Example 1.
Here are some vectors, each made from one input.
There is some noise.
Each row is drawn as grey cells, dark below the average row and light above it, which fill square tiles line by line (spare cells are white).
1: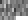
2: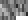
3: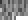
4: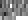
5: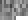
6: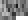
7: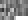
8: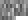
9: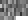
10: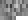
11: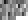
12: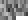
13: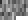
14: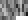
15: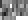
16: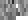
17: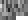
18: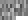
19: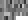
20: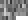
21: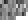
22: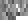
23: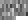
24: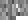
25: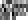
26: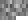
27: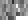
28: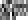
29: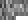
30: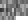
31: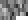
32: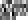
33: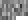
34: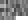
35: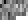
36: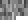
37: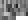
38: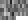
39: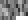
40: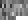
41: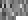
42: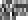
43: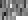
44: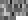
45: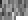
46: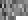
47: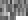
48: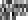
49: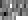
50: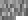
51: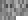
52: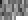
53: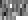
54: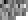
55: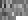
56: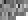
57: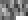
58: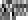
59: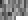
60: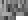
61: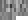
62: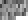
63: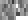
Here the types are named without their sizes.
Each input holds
either a fixed value, or a node of a tree.
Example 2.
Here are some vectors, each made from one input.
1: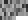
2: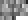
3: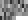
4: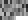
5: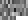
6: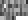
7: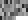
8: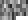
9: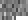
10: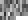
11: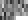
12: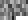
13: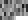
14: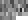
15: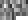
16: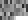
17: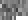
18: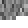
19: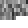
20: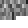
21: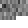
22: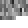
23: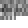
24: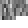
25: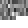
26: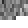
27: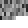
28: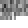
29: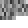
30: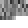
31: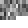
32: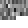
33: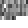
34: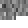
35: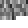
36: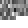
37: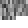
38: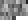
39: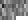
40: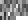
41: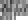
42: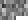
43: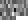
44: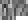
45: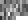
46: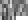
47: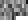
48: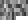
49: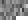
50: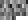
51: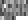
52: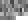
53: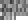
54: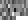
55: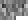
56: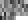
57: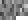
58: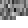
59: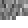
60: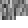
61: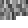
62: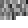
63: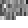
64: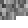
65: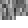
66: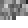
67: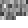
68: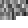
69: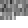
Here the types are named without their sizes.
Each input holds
a node of a tree.
